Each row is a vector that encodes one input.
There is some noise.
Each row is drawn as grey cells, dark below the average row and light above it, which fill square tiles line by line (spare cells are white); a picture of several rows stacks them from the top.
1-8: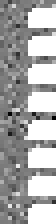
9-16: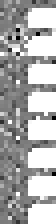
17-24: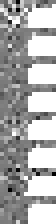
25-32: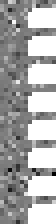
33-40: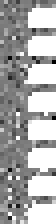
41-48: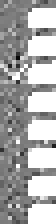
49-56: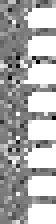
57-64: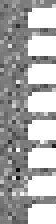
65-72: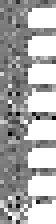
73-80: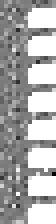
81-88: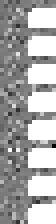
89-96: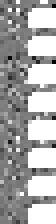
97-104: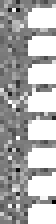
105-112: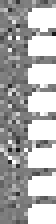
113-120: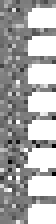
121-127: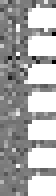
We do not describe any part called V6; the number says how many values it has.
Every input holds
a list of up to two items, each a true/false value and a value of V6.
